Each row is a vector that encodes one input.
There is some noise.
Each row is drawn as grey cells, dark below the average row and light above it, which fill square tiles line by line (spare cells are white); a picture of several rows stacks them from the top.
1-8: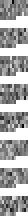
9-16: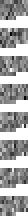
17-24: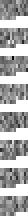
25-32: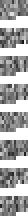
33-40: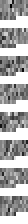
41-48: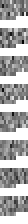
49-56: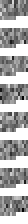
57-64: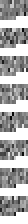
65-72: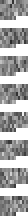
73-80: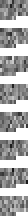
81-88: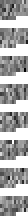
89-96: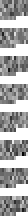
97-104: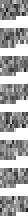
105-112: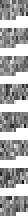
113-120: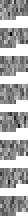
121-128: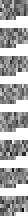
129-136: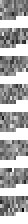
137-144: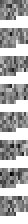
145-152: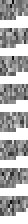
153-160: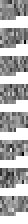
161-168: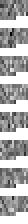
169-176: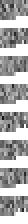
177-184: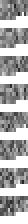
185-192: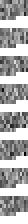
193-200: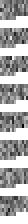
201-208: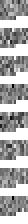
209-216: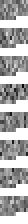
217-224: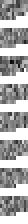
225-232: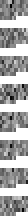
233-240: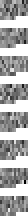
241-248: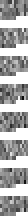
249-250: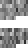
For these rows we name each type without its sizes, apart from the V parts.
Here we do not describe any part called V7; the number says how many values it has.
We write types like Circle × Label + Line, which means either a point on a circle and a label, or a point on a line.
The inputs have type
(Bool × Bool × Bool × Bool + V7) × (Circle + Unit) × Tree.
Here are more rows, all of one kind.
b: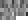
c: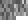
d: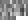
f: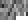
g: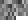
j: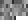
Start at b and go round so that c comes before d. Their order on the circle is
b, f, c, g, d, j.
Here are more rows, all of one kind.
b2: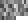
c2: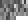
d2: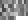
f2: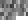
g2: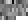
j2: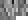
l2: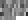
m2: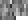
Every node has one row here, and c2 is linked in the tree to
b2 and g2.
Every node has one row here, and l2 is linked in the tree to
b2 and f2.
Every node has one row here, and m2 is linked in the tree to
j2.
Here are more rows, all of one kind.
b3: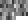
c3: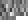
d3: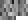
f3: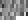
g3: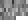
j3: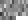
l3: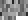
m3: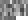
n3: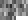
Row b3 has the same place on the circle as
c3 and f3.
